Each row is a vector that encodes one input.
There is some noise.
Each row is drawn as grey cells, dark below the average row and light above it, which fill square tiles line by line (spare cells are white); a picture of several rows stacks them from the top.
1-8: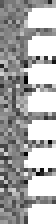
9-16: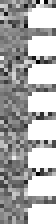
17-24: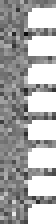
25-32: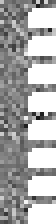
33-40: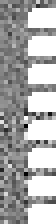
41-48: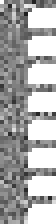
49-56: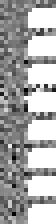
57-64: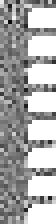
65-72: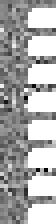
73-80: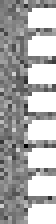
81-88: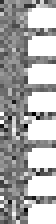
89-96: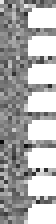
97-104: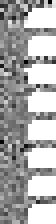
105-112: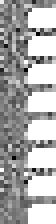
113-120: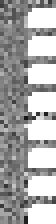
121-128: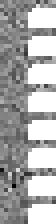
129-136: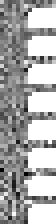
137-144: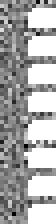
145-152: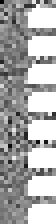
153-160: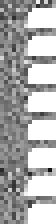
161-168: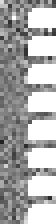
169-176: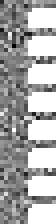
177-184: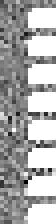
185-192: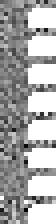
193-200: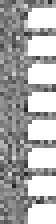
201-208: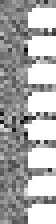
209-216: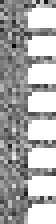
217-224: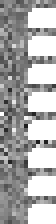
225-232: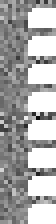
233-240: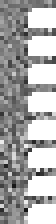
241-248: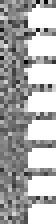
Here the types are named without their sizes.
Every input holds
either a point on a circle, or a label and a true/false value.
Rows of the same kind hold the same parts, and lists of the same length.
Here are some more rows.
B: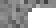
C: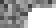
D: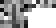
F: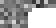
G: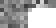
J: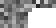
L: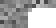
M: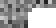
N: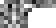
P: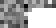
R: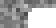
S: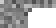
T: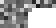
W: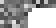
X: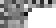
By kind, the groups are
B, C, G, L, M, N, R, S, X
D, F, J, P, T, W

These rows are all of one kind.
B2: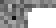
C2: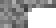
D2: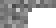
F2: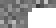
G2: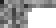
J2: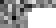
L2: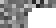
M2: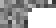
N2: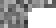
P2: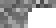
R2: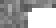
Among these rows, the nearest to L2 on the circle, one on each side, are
C2 and R2.
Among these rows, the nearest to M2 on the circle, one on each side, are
B2 and D2.
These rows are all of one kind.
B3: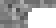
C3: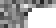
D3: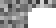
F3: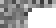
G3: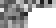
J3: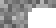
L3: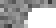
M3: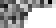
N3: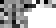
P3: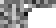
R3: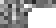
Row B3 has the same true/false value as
D3, J3, L3 and N3.
